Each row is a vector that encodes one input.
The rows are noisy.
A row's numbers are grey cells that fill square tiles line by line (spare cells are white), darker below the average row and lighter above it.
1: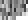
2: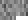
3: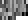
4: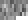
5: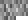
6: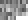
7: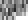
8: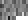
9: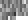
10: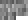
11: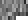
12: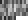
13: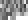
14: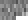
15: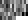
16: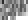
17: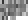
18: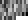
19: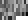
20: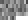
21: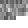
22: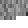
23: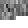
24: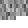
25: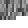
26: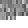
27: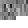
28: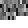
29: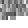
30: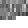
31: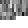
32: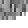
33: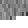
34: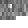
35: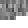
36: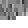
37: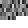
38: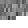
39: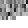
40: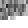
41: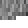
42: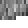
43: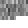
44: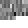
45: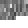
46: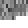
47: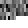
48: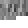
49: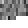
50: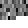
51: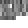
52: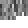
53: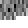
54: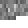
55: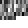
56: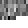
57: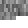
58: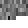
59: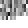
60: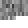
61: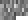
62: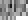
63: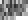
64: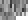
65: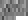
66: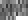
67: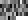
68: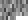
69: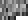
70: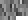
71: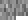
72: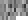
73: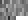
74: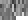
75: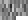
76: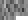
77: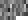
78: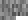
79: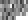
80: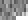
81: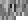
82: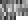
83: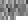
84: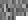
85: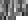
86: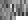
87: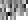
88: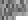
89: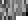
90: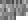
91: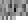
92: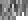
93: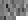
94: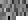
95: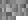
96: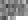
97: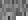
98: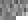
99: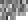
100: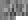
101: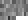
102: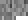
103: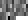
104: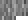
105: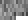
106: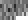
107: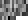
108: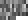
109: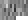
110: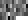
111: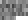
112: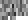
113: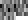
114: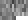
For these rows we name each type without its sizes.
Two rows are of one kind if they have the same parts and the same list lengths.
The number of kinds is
2.
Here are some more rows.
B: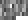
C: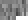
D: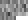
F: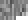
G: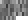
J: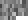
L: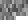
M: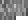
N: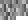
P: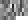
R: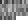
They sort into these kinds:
B, G, L, P
C, D, F, J, M, N, R

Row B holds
a label and a point on a line.
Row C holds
a point on a circle and a point on a line.
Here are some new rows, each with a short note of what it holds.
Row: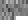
a label and a point on a line
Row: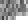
a label and a point on a line
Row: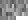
a point on a circle and a point on a line
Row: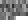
a label and a point on a line
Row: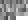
a point on a circle and a point on a line
